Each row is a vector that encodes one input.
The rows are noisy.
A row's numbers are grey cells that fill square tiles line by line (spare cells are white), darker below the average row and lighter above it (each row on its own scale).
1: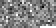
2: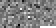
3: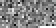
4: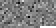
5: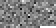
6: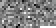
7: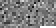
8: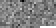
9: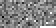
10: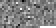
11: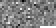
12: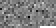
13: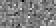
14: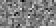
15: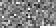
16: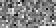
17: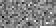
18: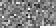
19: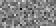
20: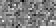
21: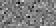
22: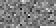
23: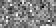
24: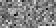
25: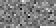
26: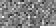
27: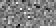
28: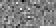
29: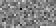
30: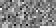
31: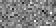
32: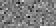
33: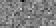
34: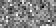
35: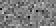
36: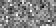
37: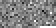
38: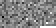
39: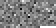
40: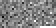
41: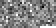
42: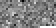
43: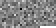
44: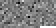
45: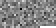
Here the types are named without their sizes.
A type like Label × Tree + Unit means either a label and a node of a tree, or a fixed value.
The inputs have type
List(Line).
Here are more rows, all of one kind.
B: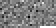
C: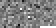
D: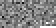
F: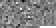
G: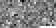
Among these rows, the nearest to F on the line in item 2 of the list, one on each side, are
B and G.
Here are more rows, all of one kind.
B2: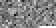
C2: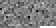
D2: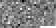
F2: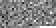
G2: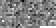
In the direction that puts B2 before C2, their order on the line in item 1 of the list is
D2, G2, B2, F2, C2.
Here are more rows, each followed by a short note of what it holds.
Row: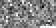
the empty list
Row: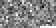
the empty list
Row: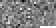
a list of two items
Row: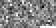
the empty list
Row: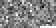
the empty list
